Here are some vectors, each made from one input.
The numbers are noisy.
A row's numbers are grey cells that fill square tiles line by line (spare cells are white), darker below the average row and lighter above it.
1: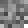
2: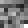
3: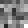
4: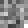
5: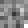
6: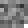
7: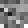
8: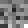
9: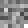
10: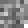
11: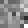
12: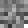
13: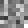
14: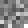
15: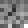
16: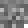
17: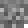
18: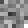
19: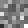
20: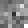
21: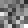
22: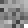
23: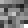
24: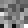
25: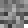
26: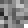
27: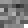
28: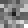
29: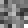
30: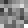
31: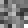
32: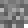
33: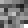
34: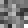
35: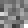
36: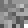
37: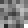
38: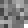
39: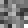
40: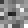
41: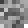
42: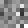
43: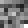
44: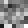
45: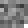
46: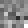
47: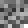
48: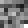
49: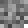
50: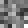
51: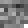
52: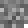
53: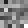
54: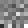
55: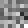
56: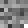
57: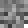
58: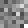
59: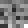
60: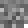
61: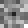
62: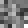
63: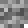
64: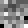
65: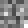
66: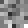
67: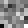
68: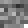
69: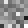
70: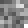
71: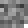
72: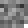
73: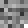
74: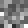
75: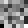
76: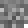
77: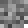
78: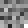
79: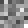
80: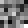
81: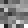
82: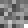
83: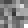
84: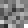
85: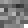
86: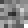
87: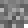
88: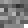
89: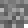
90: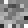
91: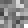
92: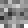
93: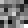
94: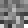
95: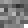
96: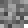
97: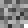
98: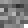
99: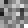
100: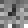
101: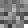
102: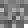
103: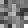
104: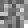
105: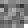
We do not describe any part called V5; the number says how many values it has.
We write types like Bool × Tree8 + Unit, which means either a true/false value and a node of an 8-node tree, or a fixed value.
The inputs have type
(Circle11 × V5 + Unit) × Line9.
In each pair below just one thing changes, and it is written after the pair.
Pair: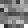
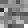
the place on the 11-point circle
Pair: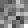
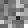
the value of V5
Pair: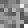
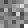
the value of V5
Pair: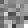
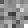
the place on the 9-point line
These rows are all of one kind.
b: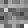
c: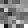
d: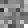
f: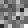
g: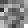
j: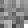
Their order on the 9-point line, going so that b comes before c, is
b, c, d, g, j, f.
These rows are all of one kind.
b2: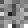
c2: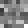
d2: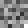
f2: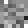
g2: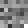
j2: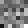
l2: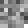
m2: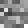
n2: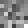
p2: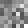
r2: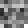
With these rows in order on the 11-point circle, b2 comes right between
m2 and n2.
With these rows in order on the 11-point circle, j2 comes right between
p2 and r2.
